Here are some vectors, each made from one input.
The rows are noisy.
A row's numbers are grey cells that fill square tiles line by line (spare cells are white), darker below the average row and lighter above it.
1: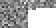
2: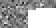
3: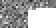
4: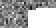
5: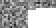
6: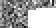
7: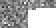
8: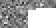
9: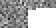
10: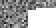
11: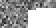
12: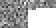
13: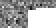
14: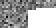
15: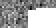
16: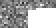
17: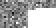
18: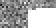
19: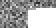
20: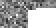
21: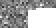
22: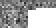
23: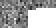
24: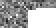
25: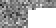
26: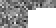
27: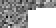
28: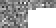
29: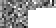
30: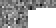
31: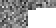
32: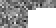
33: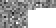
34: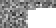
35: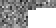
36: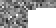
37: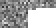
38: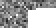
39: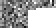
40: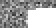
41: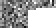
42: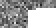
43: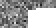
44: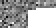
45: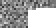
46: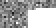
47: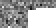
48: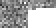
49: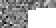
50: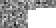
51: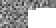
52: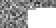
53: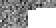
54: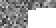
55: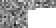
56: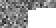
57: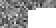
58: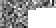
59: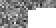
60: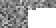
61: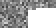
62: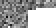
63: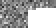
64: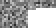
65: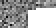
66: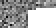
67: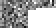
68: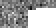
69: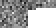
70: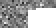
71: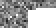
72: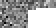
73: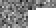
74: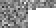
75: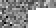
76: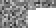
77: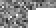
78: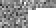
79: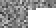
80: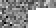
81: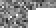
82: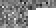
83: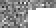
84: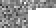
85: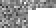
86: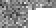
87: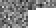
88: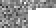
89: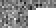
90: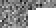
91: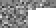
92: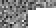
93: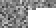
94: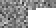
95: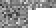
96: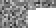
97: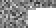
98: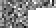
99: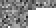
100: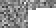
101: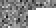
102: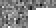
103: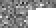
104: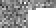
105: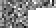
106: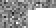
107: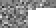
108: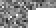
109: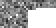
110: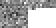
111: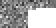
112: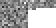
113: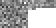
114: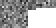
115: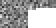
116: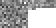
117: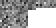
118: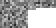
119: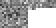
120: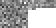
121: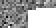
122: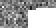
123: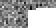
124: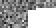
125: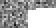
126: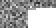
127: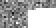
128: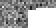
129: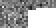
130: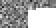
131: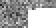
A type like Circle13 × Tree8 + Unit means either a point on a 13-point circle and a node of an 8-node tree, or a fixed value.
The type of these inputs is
(Line3 × Line5 + Unit) × Line4 + List2(Line6).
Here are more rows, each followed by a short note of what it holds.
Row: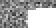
a list of one item
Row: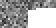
a point on a 4-point line
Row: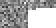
a list of two items
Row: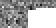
a point on a 3-point line, a point on a 4-point line and a point on a 5-point line
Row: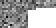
a point on a 3-point line, a point on a 4-point line and a point on a 5-point line
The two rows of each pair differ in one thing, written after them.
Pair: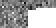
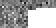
the place on the 3-point line
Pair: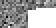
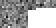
the place on the 4-point line
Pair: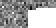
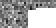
the place on the 5-point line
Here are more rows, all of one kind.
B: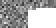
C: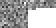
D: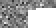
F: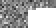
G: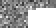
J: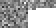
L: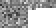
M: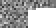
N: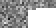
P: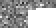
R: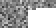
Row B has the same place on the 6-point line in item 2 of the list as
D and N.
